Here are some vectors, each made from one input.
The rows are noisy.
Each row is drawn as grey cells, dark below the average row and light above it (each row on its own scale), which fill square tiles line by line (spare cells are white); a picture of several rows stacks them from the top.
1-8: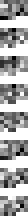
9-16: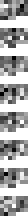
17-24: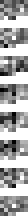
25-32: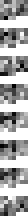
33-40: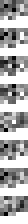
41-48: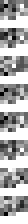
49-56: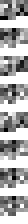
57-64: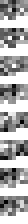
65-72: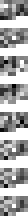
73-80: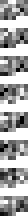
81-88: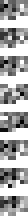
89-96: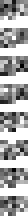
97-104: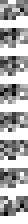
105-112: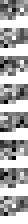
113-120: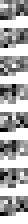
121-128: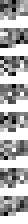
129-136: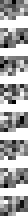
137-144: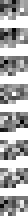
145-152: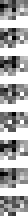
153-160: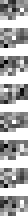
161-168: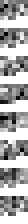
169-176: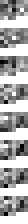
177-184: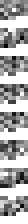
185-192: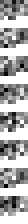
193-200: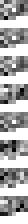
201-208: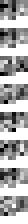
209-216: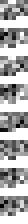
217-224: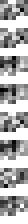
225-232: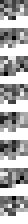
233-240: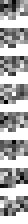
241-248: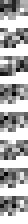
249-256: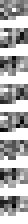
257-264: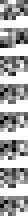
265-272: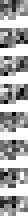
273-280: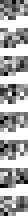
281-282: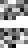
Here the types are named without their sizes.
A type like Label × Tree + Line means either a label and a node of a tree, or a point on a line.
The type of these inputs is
Bool × (Circle + Unit) + Line.
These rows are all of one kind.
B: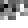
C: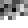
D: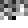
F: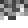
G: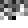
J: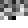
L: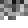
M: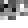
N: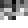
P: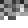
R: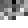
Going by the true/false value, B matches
C and M.
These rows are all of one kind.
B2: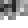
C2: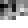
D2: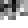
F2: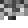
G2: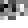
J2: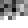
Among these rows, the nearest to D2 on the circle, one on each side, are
B2 and C2.
